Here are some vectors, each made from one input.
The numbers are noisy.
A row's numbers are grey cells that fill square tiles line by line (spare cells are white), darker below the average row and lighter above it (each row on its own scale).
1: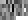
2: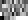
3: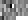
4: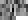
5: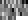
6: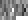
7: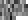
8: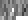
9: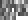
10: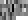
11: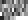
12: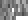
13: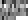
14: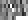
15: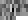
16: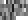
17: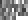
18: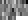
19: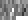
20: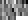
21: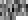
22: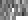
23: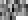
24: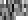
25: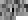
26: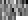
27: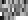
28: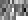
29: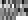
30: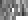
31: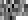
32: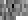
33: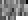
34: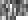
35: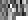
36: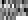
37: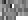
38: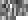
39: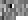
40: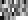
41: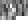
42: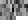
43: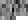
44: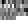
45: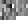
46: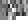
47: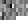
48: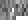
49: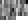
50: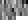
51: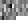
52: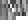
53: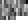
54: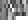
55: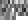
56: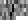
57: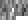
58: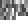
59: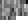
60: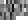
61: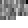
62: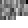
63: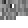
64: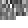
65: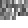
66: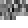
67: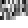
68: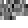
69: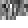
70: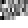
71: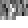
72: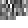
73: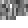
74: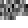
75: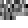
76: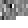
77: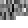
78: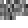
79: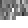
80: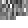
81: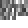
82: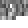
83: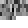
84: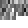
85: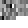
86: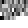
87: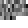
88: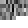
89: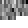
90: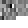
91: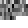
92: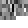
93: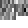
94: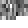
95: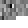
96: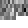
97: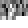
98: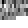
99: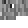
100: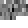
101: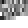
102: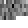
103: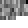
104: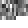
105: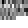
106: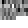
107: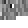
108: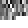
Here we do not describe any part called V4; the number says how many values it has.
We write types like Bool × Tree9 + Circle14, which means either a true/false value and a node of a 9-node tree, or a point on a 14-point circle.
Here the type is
Bool × (Line7 + V4).
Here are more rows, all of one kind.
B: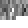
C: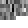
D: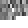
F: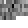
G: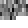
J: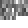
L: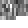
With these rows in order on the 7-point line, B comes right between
D and J.
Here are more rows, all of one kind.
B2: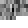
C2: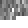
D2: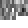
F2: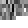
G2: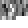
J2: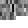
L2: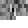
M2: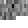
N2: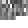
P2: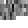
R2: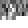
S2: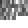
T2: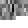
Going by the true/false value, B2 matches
G2, L2 and R2.
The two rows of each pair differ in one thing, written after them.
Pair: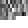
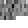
the place on the 7-point line
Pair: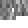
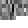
the place on the 7-point line
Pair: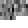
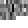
the true/false value
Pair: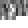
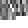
the true/false value
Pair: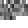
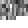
the place on the 7-point line
